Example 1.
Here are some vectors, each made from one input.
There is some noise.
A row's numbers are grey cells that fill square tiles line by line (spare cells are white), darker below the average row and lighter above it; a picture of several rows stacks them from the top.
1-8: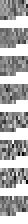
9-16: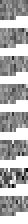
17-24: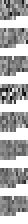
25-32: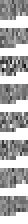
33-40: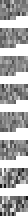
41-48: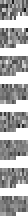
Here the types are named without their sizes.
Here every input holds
a list of points on a line.
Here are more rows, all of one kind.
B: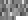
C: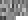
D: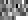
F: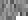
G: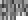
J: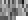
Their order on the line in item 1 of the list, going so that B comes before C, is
F, G, B, D, C, J.
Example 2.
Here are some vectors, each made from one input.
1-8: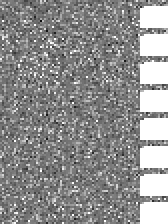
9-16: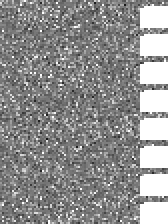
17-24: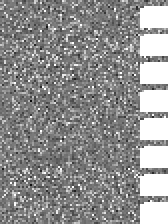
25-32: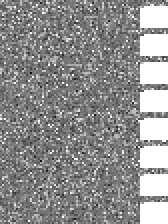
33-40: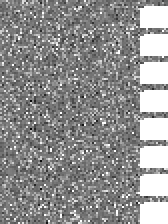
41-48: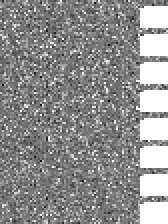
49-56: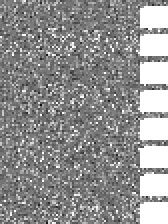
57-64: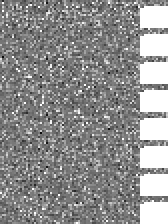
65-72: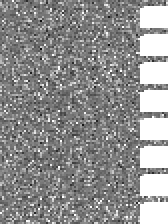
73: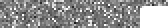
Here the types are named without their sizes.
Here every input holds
either a point on a circle, or a point on a line.
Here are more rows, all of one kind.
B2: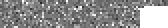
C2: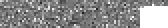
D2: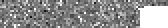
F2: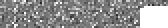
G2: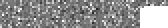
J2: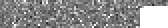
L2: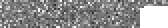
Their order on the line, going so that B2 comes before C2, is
B2, C2, G2, F2, J2, D2, L2.
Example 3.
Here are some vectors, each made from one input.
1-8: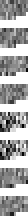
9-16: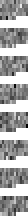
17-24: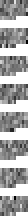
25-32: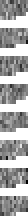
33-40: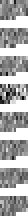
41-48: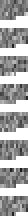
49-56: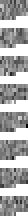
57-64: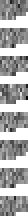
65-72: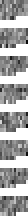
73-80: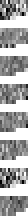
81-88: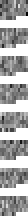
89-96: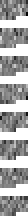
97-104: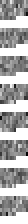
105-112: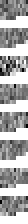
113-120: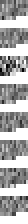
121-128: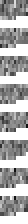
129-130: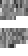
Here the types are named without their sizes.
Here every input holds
either a fixed value, or a node of each of two trees.
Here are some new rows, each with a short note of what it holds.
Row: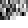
a fixed value
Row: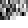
a fixed value
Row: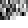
a fixed value
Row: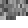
a node of each of two trees
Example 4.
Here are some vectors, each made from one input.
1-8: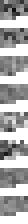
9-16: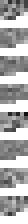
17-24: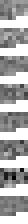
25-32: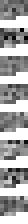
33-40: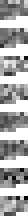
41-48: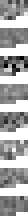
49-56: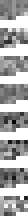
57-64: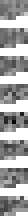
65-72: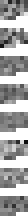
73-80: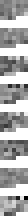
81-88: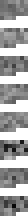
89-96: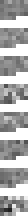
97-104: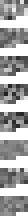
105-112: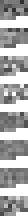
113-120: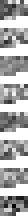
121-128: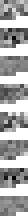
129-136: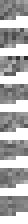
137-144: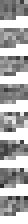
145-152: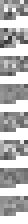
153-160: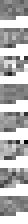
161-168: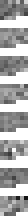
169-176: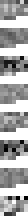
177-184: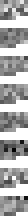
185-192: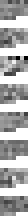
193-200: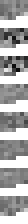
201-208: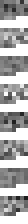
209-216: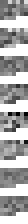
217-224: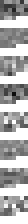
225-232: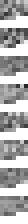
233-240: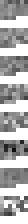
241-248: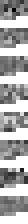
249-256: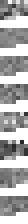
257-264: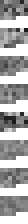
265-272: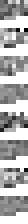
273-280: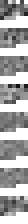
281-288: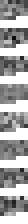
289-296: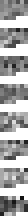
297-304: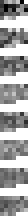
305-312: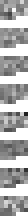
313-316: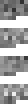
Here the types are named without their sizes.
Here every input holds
a point on a line, together with either a fixed value, or a node of a tree.
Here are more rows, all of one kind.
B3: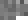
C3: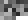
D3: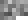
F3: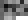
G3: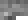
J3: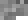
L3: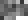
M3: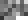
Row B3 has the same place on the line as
L3 and M3.
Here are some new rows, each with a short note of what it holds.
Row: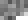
a point on a line
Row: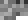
a point on a line and a node of a tree
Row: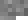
a point on a line and a node of a tree
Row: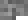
a point on a line and a node of a tree
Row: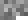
a point on a line and a node of a tree
